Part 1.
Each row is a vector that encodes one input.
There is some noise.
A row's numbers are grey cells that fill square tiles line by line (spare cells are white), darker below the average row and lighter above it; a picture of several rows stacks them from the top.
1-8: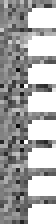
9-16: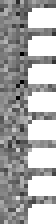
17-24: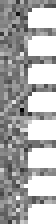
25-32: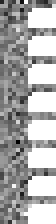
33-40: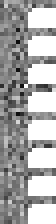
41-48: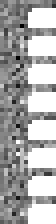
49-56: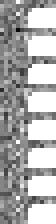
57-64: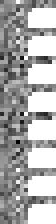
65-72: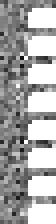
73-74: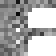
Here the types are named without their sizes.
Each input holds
a list of points on a circle.
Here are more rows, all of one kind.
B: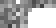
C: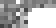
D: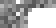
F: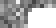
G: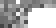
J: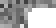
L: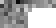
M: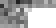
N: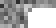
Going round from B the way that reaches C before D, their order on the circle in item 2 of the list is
B, M, N, L, F, G, C, D, J.
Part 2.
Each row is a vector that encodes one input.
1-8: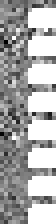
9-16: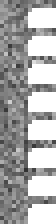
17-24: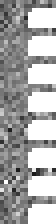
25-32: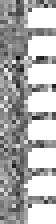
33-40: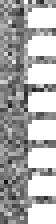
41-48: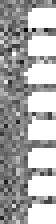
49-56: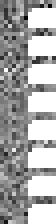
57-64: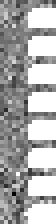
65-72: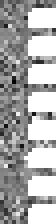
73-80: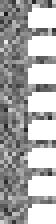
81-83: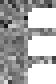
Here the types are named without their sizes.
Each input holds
either a point on a circle, or a point on a line.
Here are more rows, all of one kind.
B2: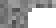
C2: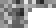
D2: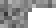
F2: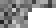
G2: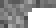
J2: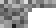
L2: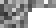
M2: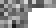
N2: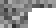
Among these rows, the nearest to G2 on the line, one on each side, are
F2 and L2.
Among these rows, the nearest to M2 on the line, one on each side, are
C2 and L2.
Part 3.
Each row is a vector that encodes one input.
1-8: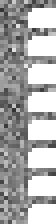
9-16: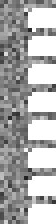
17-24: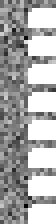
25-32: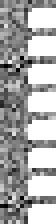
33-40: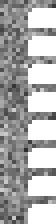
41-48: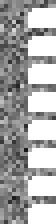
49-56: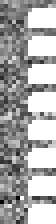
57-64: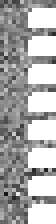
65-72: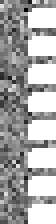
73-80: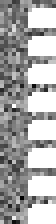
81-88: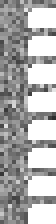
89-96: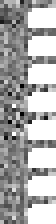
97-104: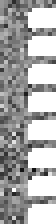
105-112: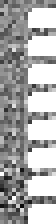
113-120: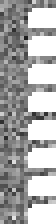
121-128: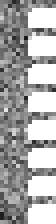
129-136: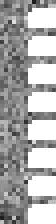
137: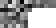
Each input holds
either a point on a 5-point line, or a point on an 8-point line.
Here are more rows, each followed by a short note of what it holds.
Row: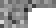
a point on an 8-point line
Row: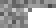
a point on an 8-point line
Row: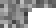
a point on an 8-point line
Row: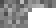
a point on an 8-point line
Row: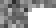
a point on an 8-point line
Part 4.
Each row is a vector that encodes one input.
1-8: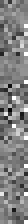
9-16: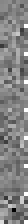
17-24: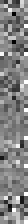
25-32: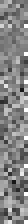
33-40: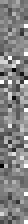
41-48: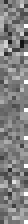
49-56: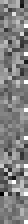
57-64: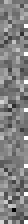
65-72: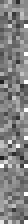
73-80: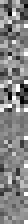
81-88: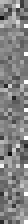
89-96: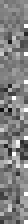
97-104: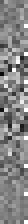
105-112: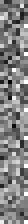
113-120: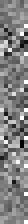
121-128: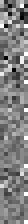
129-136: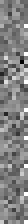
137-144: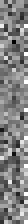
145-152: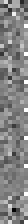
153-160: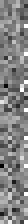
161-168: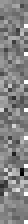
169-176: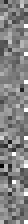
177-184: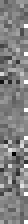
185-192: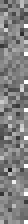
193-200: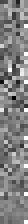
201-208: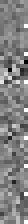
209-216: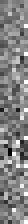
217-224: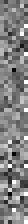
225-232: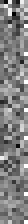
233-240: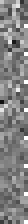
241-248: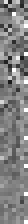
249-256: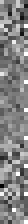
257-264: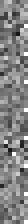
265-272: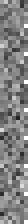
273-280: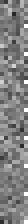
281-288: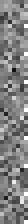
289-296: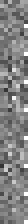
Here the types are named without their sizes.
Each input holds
a node of each of two trees.
